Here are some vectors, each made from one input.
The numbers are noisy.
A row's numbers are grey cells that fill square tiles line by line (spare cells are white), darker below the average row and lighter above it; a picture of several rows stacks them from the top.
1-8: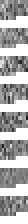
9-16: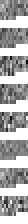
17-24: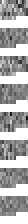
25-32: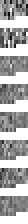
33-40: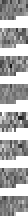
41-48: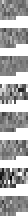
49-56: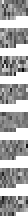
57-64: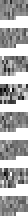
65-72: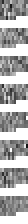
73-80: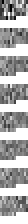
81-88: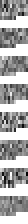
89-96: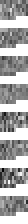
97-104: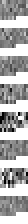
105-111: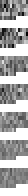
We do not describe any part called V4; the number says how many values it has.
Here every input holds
a list of up to two items, each a true/false value and a value of V4.
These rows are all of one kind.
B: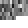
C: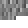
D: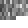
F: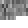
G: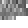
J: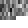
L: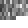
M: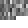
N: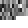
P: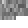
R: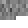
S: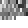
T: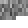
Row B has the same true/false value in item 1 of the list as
N and T.
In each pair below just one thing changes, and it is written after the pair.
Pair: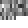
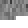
the value of V4 in item 2 of the list
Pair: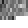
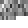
the true/false value in item 1 of the list
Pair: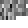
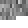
the value of V4 in item 1 of the list
